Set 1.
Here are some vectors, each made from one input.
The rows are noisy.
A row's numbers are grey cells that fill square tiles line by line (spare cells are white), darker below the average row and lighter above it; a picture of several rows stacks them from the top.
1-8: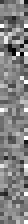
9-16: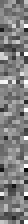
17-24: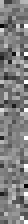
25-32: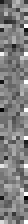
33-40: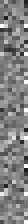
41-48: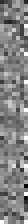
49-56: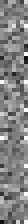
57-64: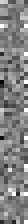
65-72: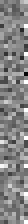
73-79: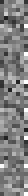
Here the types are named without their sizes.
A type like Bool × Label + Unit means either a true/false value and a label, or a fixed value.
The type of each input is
Bool × Bool × Bool + Line.
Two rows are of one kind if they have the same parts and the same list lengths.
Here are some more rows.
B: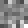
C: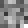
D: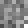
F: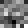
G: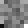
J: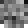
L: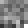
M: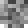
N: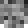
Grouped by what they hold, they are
B, C, D, G, L
F, J, M, N

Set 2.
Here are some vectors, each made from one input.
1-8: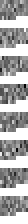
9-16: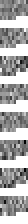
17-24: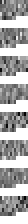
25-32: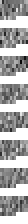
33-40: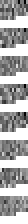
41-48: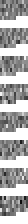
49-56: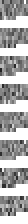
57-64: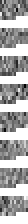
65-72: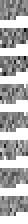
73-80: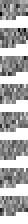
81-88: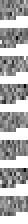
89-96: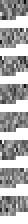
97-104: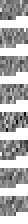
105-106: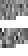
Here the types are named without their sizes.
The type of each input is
(Circle + Unit) × Line.
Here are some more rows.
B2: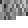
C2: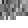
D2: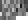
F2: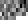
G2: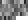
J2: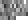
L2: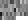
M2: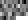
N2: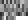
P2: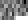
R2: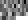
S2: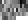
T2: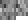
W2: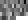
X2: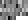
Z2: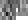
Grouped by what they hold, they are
B2, D2, F2, G2, J2, L2, N2, S2, T2, X2
C2, M2, P2, R2, W2, Z2

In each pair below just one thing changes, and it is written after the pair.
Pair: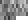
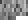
the place on the circle
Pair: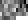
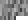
the place on the line
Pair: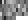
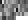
the place on the circle
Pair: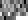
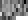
the place on the circle
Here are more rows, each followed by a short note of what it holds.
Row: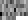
a point on a circle and a point on a line
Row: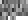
a point on a line
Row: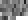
a point on a line
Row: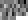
a point on a line
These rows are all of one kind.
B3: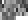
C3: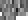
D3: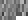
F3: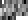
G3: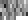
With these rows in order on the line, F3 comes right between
B3 and C3.
